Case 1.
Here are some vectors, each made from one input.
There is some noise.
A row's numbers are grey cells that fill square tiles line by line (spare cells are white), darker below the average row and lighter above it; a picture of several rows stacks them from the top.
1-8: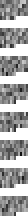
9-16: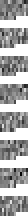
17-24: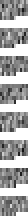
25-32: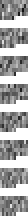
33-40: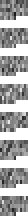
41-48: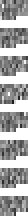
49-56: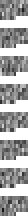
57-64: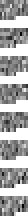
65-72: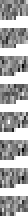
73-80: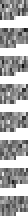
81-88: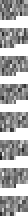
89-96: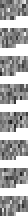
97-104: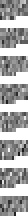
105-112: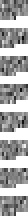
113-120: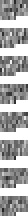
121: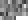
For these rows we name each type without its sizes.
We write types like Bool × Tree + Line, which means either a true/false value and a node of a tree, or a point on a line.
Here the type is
(Bool × Bool × Bool + Unit) × Line + Tree.
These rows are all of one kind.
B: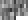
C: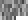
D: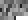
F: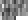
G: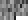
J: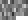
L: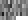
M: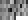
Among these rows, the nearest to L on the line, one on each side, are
D and J.
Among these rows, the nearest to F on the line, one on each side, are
B and C.
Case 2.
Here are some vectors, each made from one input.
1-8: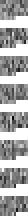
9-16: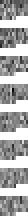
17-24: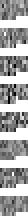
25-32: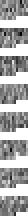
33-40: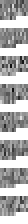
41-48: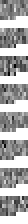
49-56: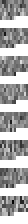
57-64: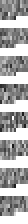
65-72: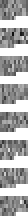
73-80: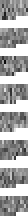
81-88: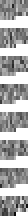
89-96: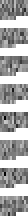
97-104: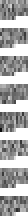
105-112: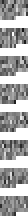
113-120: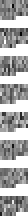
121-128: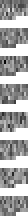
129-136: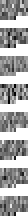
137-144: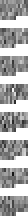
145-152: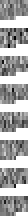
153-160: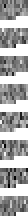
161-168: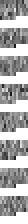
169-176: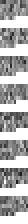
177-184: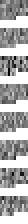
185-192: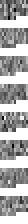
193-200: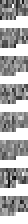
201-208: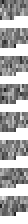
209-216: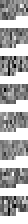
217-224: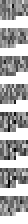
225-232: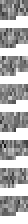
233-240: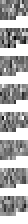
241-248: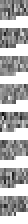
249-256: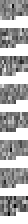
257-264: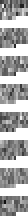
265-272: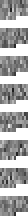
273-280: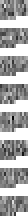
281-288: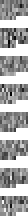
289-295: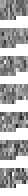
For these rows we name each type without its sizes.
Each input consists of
a true/false value, together with a list of points on a line.
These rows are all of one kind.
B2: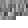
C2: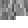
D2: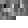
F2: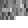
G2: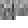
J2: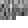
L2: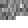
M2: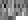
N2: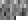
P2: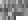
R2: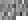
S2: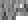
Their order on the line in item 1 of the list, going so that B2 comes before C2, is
N2, J2, P2, G2, R2, B2, S2, C2, L2, M2, F2, D2.
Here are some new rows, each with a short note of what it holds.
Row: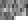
a true/false value, together with a list of one item
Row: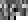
a true/false value, together with the empty list
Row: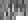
a true/false value, together with a list of two items
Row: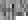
a true/false value, together with a list of one item
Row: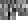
a true/false value, together with the empty list
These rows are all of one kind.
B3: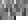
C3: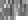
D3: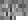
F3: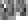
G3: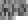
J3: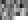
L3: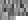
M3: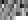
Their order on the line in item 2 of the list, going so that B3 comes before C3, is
M3, J3, L3, B3, C3, D3, G3, F3.
